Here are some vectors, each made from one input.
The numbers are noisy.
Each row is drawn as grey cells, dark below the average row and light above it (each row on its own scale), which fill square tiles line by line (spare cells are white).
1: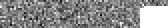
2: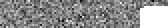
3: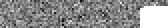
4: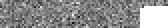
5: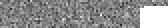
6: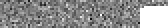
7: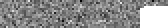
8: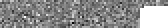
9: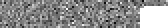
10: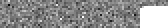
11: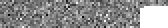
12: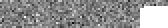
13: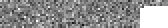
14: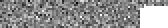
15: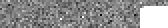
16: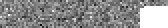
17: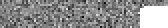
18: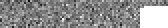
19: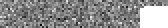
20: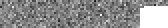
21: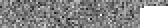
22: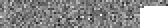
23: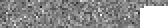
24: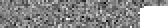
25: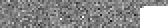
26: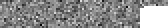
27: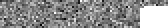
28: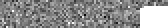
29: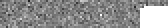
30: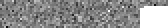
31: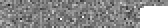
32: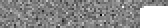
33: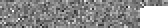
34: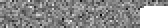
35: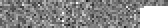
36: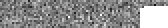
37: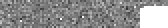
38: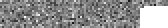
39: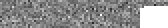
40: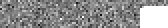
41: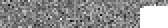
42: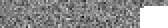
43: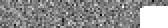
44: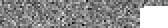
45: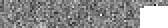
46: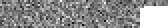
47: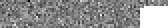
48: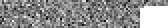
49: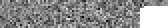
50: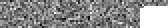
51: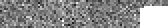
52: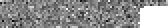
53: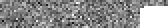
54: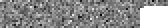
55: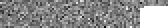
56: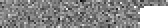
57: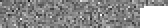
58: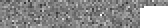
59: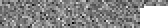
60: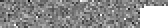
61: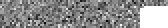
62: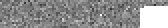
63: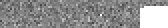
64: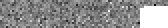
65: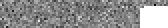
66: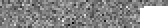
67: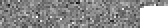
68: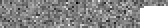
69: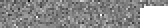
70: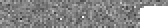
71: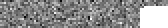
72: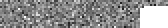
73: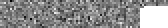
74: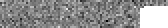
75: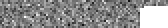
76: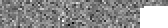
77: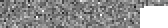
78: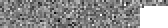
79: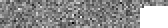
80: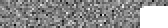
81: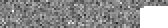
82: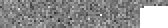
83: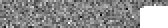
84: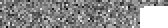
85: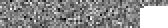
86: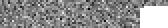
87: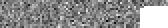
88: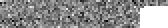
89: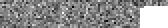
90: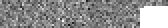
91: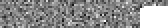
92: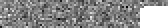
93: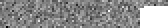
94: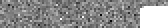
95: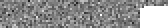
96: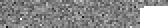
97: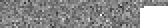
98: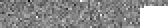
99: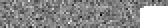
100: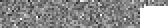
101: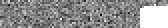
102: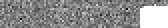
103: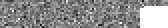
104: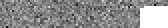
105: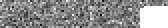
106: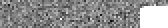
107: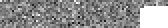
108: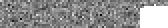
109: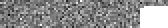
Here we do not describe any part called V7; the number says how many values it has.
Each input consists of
a value of V7, together with either one of 4 labels, or a point on a 4-point line.
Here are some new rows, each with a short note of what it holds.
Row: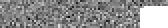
one of 4 labels and a value of V7
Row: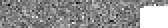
one of 4 labels and a value of V7
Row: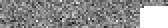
a point on a 4-point line and a value of V7
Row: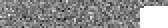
one of 4 labels and a value of V7
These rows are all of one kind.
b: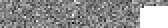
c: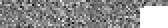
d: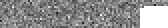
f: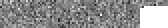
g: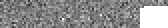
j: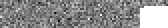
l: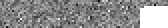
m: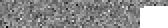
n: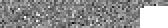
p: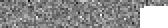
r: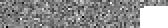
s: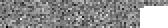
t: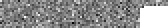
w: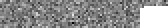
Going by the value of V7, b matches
n, t and w.
